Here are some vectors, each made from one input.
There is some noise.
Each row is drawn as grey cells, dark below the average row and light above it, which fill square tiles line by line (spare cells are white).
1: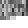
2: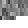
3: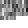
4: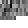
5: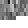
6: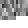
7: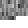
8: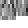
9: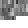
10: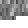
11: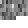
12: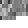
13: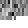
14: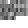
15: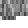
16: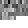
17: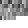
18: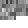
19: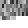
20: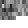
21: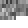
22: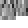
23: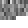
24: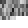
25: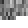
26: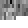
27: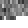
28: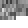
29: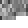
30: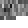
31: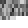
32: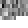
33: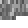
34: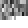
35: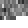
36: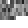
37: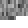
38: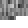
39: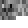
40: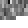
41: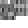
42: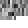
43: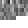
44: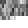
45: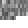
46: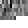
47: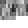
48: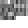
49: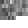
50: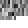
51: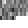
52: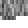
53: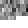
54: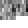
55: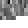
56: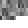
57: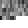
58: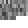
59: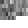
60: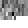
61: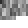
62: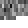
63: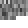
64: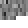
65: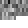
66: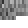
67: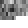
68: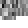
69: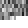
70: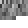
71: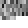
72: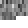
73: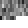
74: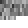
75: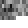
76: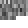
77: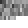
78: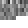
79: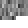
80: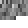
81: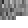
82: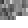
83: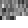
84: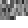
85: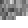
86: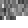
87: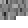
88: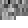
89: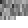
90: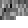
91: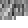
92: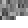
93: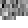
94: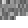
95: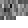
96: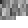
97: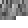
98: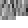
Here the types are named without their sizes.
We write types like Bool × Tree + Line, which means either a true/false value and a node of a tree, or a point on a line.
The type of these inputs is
Label × (Label + Tree).
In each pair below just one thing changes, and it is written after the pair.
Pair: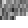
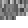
the label
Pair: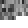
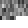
the label
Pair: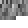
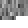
the label
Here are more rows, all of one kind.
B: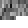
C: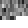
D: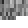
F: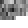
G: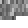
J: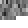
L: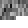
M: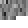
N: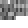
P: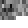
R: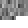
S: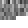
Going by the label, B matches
C, L and R.
